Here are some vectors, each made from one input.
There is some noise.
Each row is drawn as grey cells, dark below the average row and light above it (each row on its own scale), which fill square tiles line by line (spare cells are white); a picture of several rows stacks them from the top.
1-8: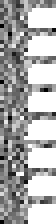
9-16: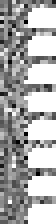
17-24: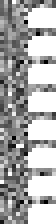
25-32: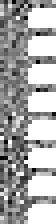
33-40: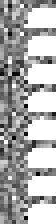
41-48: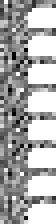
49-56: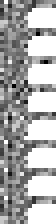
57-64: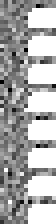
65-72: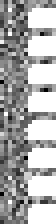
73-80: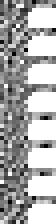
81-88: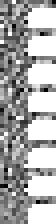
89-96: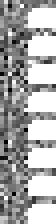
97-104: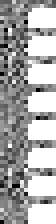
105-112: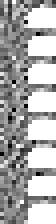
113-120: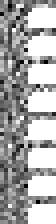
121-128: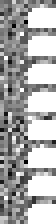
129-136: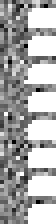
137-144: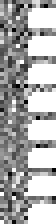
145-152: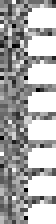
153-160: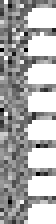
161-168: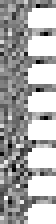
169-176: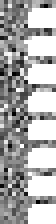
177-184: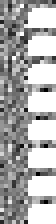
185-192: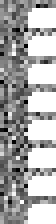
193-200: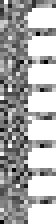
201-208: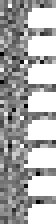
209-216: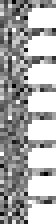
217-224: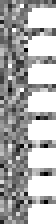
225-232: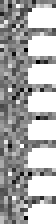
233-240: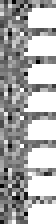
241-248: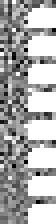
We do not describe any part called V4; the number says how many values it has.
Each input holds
either three true/false values and a value of V4, or a list of up to two points on a 6-point line.
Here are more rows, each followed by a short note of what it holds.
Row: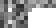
three true/false values and a value of V4
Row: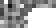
a list of one item
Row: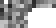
a list of one item
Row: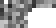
a list of one item
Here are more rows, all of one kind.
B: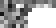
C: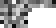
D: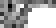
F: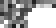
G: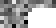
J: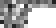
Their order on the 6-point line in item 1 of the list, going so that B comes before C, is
F, B, D, J, C, G.
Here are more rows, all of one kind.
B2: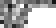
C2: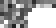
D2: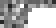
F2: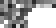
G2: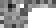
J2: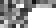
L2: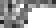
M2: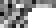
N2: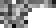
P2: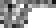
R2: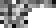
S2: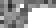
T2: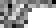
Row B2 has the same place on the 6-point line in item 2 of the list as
G2, P2 and R2.
